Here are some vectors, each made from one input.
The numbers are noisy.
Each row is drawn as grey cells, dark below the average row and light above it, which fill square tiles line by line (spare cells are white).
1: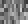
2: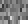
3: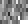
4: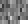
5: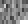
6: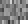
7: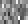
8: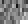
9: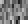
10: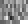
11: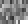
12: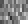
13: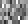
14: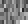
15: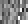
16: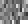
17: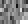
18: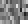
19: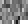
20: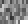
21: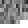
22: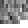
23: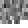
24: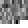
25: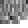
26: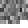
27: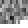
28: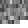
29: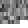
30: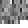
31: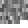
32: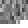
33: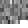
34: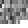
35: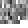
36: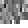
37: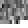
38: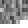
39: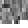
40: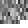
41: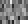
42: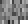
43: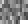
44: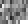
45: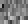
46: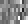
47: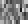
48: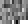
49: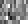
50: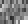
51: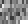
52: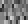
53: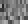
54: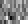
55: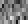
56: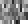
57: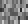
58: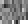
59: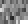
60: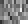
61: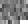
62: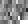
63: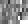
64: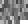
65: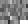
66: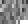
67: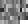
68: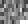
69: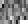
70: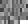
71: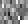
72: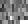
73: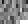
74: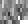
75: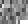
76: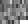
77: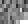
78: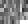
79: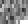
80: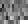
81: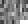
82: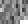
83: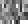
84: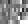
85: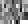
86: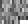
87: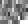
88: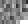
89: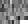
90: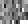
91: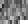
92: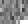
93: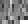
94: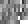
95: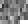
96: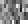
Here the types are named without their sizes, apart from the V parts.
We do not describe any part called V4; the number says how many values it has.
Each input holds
a point on a line, together with either a point on a line, or a value of V4.
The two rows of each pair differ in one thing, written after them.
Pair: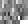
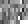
the value of V4
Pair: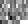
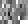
the value of V4
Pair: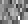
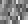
the place on the line
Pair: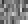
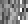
the value of V4
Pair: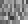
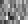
the place on the line
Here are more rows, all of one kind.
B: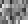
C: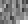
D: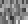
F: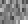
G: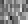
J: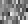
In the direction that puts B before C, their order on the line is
B, D, F, C, G, J.
